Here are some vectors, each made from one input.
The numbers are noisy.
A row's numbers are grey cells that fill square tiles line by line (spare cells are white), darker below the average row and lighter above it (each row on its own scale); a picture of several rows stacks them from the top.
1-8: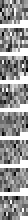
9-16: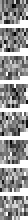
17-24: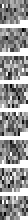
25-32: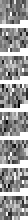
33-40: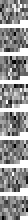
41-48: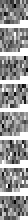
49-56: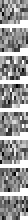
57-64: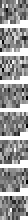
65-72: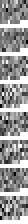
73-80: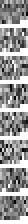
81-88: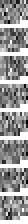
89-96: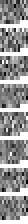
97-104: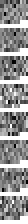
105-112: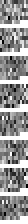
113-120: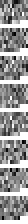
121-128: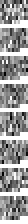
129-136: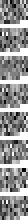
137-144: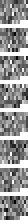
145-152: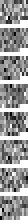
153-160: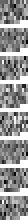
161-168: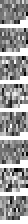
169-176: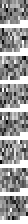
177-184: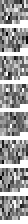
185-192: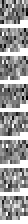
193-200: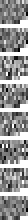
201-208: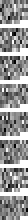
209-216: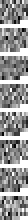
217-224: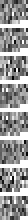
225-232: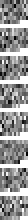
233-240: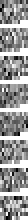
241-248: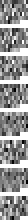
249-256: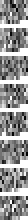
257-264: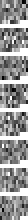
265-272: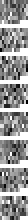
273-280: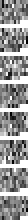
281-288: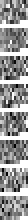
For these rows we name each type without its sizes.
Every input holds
a point on a circle.
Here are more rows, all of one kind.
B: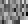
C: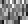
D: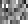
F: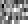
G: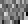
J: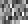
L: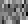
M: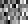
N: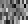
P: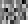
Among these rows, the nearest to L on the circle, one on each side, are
B and D.
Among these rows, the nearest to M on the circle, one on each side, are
J and N.
